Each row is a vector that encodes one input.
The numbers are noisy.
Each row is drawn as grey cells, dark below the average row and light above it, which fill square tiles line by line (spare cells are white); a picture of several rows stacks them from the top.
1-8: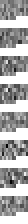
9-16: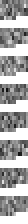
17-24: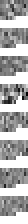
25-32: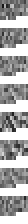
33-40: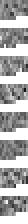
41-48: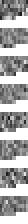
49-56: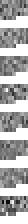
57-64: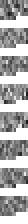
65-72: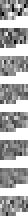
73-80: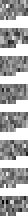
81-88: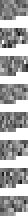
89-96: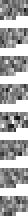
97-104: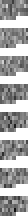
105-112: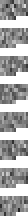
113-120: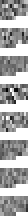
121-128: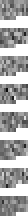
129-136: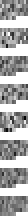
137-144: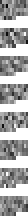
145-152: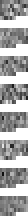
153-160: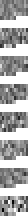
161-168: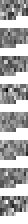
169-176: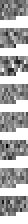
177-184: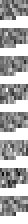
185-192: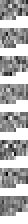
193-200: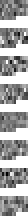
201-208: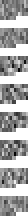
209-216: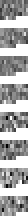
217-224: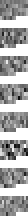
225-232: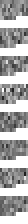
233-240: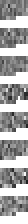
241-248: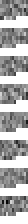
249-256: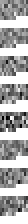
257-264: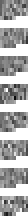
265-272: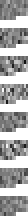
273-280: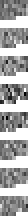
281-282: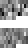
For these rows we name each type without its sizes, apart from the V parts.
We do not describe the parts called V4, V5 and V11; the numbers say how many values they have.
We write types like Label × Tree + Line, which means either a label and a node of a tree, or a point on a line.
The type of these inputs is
Bool × Circle × (Circle + V4) × V5 × V11.
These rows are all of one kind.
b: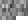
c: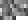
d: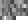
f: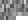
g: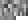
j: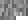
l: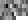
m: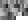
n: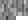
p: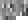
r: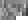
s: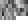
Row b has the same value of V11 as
c and m.
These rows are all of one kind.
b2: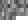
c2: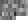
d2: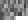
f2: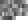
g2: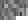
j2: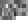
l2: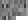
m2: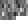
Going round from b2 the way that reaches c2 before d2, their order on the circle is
b2, c2, f2, l2, j2, d2, m2, g2.
